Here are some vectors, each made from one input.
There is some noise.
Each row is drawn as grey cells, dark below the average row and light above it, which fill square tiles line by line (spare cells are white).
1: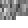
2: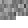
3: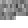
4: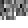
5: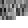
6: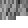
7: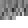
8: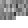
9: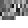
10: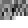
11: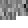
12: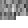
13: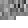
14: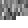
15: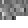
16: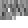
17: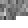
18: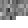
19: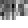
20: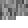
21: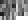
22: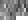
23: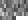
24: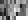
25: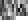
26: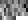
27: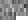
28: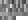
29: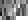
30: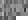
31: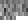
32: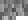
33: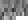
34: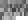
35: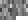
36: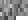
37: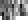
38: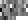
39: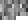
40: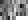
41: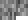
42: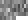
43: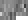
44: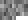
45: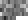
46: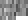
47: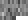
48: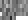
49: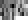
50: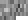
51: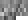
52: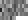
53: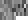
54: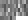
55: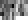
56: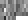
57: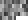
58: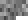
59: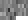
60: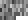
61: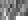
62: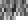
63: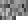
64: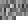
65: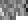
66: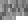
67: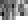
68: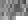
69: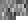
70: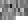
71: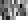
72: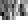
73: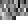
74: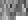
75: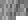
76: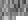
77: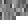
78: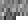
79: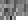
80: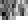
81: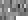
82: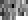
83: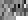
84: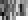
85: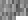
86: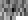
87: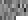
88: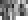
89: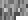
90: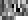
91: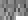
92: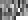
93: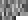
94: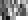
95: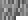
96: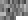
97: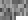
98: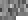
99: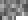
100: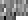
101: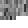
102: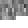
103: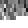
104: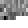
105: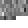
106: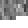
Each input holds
either a point on a 6-point line, or four true/false values.
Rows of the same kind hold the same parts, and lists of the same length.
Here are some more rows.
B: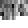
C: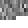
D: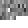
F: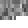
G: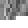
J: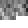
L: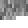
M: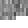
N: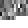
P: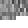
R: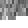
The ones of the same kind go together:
B, N
C, D, F, G, J, L, M, P, R

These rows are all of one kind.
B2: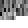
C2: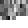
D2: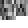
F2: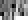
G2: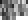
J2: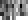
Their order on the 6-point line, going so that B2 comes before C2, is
B2, D2, C2, J2, G2, F2.
